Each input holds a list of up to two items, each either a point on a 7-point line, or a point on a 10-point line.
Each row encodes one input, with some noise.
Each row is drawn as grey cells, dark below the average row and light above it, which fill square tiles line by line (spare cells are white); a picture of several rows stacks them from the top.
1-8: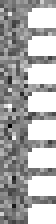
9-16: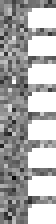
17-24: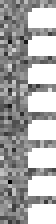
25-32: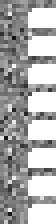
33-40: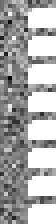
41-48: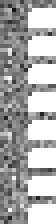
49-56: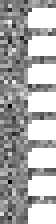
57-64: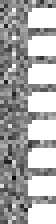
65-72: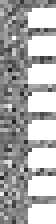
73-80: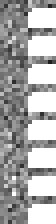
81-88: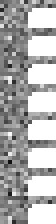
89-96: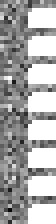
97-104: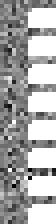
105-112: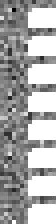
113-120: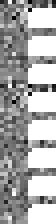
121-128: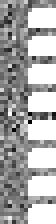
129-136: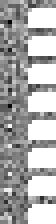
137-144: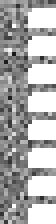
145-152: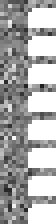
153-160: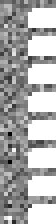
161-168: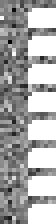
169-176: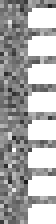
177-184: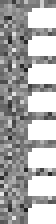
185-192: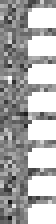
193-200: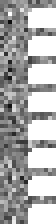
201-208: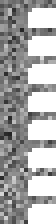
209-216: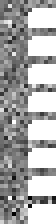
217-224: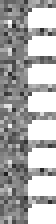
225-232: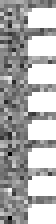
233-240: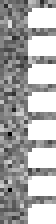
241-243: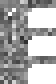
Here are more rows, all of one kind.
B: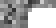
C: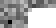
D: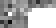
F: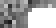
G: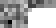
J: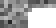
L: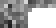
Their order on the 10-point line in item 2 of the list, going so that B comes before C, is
J, B, D, L, F, G, C.
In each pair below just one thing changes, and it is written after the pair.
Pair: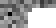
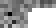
the place on the 10-point line in item 1 of the list
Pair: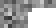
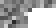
the place on the 7-point line in item 2 of the list
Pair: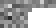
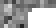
the place on the 10-point line in item 1 of the list
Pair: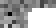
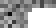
the place on the 7-point line in item 2 of the list
